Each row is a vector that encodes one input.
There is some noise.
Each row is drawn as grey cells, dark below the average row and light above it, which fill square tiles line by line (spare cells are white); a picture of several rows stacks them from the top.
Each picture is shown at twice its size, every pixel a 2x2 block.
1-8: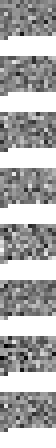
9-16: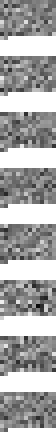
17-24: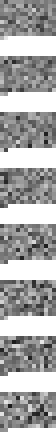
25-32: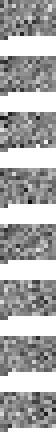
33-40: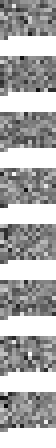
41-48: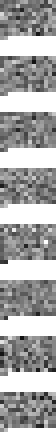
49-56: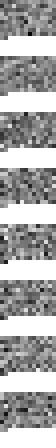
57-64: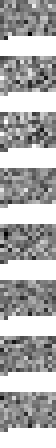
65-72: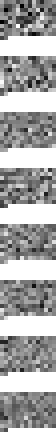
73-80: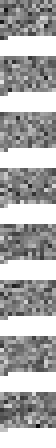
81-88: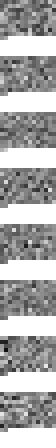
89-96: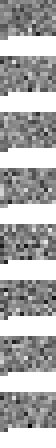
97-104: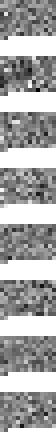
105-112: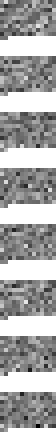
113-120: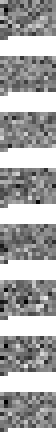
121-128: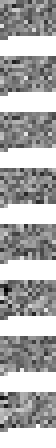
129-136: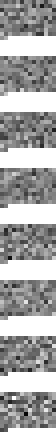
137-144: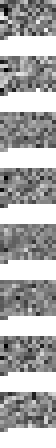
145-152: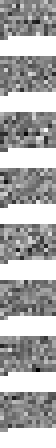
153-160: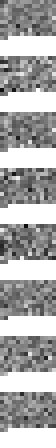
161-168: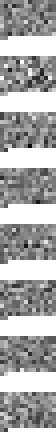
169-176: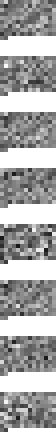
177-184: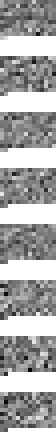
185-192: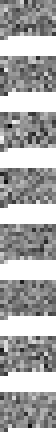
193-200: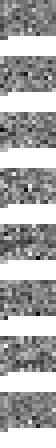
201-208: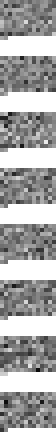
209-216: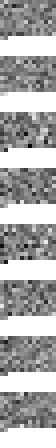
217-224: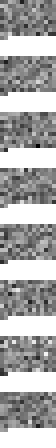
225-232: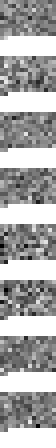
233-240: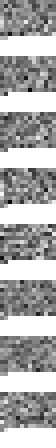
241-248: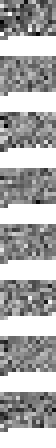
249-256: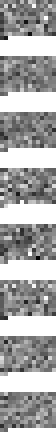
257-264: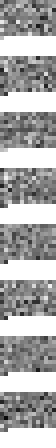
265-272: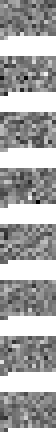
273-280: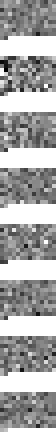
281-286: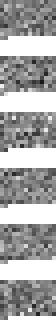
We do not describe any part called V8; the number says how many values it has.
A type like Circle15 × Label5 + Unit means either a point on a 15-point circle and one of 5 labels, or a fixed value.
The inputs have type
Bool × (Label4 + Line7) + V8.
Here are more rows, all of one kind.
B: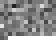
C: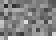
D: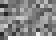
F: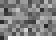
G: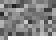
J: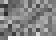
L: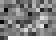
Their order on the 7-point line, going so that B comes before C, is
F, L, B, D, J, G, C.
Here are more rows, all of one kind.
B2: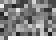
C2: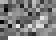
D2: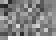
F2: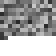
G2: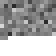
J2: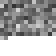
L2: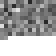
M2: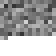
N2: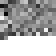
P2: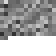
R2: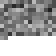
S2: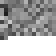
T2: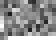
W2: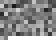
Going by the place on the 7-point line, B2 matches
D2, J2 and W2.
